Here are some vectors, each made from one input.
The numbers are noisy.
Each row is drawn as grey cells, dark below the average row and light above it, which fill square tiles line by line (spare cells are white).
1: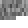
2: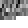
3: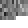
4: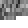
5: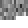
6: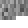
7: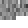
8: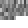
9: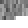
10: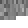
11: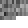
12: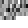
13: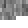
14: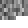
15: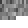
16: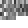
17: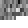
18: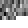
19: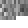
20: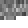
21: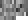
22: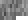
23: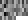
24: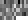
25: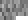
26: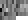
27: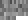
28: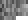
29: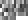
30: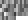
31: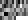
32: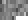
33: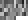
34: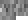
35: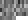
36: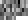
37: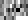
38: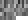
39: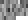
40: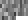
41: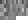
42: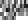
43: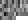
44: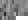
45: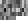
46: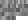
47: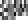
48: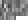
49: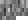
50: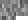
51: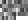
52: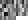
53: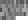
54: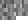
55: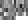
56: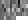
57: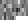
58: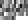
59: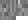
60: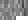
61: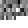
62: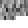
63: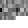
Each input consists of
a point on a 7-point line and four true/false values.
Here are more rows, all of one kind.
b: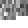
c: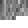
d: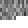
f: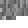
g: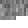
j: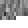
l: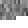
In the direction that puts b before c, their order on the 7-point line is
b, d, g, f, j, l, c.
